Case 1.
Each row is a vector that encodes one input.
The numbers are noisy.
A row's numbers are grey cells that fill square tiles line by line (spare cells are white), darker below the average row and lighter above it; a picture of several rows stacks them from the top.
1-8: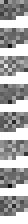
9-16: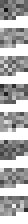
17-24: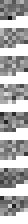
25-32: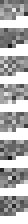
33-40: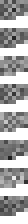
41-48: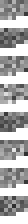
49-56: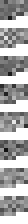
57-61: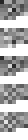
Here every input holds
a node of a 7-node tree and a true/false value.
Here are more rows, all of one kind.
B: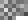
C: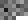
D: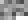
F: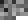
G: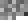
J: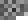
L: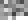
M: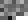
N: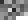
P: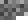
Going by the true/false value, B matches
D, G and L.
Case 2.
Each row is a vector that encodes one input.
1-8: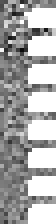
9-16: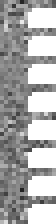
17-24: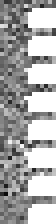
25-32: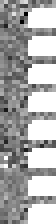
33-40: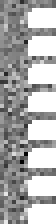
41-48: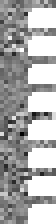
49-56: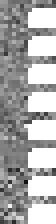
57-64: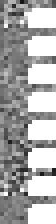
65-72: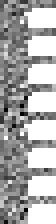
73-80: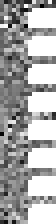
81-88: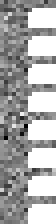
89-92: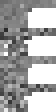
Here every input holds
a list of up to two points on a 7-point line.
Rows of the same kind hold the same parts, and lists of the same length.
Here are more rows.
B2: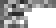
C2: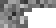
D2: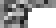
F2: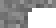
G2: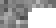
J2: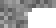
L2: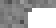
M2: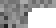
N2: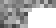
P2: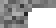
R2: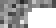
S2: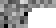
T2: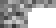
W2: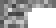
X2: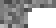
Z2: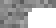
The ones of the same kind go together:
B2, C2, F2, L2, M2, S2, T2, W2, X2
D2, G2
J2, N2, P2, R2, Z2

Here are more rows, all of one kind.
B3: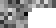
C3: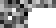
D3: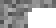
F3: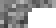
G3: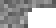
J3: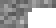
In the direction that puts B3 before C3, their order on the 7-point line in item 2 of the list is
G3, B3, D3, J3, C3, F3.
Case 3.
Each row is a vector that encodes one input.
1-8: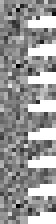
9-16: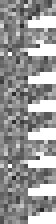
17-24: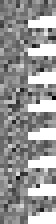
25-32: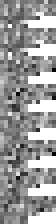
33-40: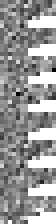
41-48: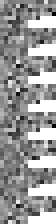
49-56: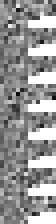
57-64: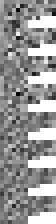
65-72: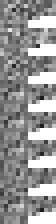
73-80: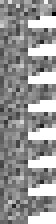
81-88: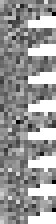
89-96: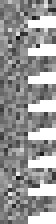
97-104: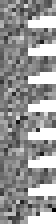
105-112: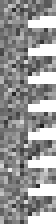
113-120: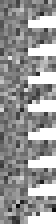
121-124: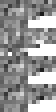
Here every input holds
either a point on a 10-point line, or a node of a 9-node tree.
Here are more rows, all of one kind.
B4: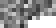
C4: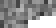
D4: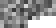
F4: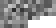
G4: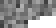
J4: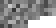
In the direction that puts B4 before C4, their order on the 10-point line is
B4, D4, F4, J4, G4, C4.
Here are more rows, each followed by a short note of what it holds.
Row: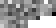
a node of a 9-node tree
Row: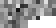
a node of a 9-node tree
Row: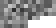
a point on a 10-point line
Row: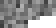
a point on a 10-point line
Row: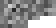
a point on a 10-point line
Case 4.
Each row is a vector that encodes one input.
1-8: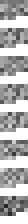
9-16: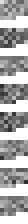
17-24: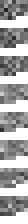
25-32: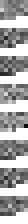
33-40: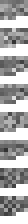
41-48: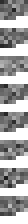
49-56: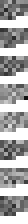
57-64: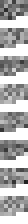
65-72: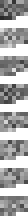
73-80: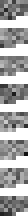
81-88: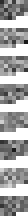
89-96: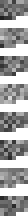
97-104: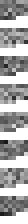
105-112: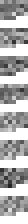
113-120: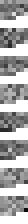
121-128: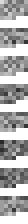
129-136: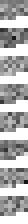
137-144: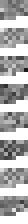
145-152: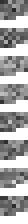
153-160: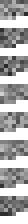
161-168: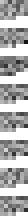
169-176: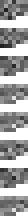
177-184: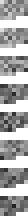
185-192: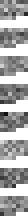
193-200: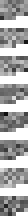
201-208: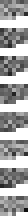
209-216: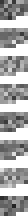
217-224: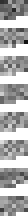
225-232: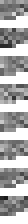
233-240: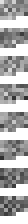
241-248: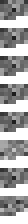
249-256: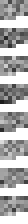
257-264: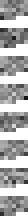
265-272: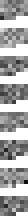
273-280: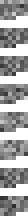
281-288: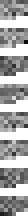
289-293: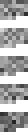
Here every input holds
a point on a 17-point line and a true/false value.
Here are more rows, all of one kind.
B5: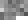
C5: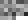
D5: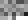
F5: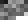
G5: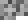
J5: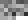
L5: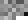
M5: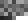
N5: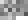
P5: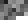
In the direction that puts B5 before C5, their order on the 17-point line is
N5, G5, M5, B5, L5, D5, C5, J5, P5, F5.
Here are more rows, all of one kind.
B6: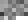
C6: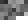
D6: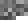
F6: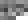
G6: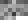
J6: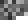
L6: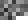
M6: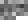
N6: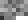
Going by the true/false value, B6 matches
G6 and N6.
